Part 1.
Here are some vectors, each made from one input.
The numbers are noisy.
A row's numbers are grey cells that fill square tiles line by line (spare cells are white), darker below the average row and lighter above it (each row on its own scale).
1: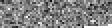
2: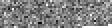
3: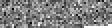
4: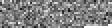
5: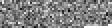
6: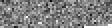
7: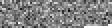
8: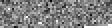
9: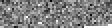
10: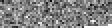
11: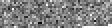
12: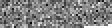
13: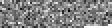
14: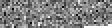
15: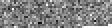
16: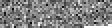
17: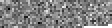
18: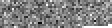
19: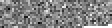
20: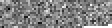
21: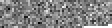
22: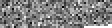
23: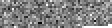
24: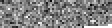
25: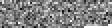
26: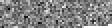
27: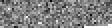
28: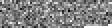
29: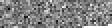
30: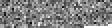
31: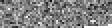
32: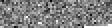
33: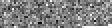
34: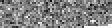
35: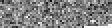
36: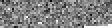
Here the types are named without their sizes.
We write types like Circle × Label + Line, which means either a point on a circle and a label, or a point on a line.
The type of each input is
Line.
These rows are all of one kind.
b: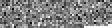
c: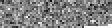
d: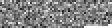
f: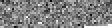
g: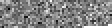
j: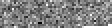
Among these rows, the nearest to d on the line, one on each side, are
b and g.
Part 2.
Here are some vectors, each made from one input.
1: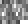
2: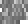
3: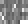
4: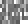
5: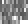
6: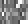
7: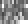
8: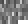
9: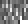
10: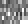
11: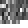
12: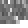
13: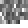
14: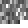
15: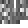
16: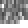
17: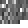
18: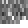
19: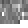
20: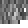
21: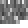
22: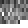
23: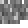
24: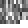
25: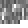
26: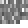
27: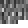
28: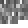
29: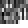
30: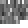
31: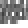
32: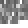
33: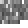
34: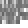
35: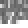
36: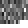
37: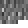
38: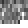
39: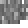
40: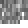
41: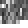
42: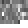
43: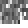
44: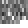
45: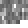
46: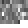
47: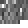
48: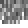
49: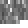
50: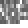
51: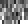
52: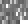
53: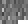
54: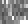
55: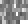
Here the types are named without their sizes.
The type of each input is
Label.
